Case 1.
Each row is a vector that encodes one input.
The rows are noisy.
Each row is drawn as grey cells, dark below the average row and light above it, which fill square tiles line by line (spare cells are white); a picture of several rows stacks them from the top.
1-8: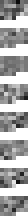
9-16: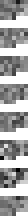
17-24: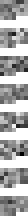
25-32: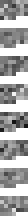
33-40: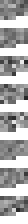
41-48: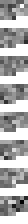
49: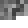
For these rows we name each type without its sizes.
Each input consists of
a label.
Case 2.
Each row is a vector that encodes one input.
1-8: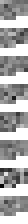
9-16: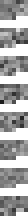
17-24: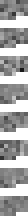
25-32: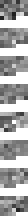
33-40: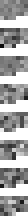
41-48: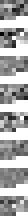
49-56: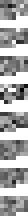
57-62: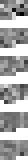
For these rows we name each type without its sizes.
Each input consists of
a label.
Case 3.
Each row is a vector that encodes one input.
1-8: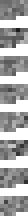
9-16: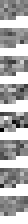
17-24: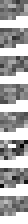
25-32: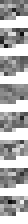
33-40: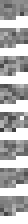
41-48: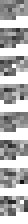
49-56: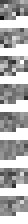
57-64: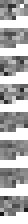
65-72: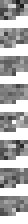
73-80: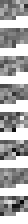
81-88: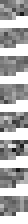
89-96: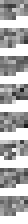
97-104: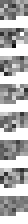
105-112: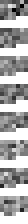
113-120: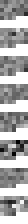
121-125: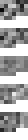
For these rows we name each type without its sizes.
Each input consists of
a label.
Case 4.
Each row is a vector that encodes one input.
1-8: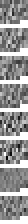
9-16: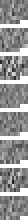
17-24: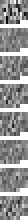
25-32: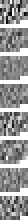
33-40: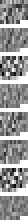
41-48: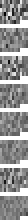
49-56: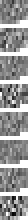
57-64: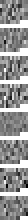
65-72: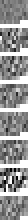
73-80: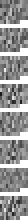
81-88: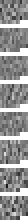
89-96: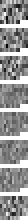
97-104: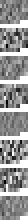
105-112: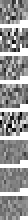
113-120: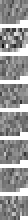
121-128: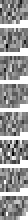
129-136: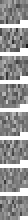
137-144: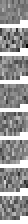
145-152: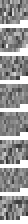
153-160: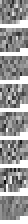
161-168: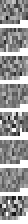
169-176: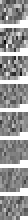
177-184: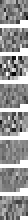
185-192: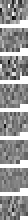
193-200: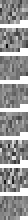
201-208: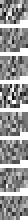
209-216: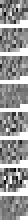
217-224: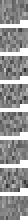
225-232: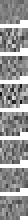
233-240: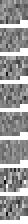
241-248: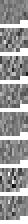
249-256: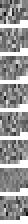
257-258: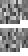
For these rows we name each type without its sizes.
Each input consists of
a point on a line.
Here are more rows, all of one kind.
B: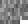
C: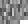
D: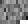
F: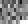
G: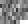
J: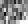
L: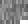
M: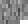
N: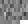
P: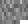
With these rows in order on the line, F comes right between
D and J.
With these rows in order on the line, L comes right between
B and P.
